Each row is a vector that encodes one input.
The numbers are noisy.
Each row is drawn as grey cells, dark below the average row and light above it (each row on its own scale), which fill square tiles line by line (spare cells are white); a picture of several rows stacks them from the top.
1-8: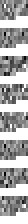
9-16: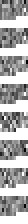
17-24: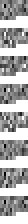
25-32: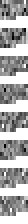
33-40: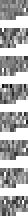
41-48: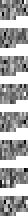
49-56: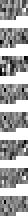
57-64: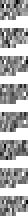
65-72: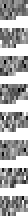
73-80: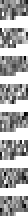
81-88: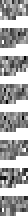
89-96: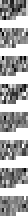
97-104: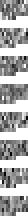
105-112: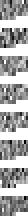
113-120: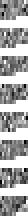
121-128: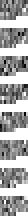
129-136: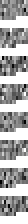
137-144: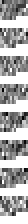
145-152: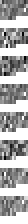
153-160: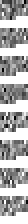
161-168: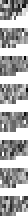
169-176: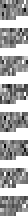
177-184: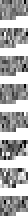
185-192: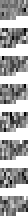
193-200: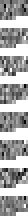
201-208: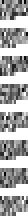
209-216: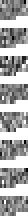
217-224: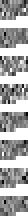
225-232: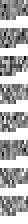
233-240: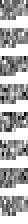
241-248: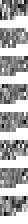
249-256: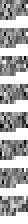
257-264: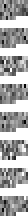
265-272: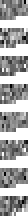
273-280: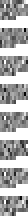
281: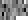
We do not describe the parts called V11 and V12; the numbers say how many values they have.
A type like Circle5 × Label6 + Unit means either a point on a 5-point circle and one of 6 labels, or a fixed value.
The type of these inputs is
Bool × (Label5 × V12 + V11).
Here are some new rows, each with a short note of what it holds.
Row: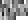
a true/false value and a value of V11
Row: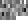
a true/false value and a value of V11
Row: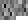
a true/false value and a value of V11
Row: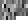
a true/false value and a value of V11
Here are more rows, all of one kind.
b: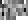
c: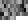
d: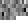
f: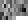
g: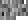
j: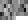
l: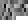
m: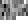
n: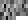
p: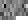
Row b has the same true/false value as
d, g and m.
